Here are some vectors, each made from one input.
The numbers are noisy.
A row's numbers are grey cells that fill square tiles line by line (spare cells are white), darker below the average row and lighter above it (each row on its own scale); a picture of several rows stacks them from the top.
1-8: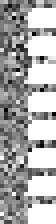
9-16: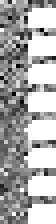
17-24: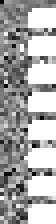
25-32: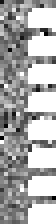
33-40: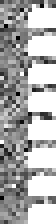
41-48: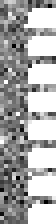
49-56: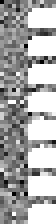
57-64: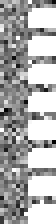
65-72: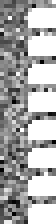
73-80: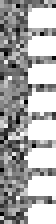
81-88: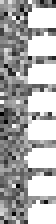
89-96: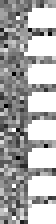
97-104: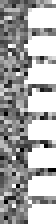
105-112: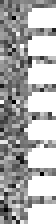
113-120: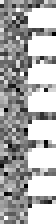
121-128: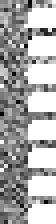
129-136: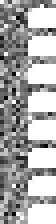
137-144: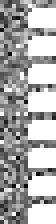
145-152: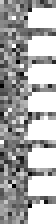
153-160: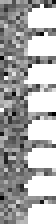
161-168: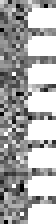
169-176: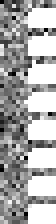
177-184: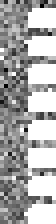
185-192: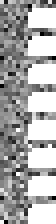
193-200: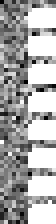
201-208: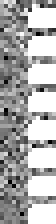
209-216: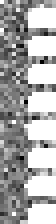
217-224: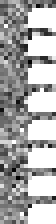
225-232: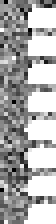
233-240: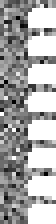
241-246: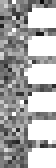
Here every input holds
one of 6 labels, two labels (each one of 12), a node of a 7-node tree and a true/false value.
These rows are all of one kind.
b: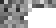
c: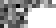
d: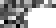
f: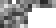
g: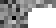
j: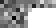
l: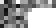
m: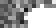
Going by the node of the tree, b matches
c and j.
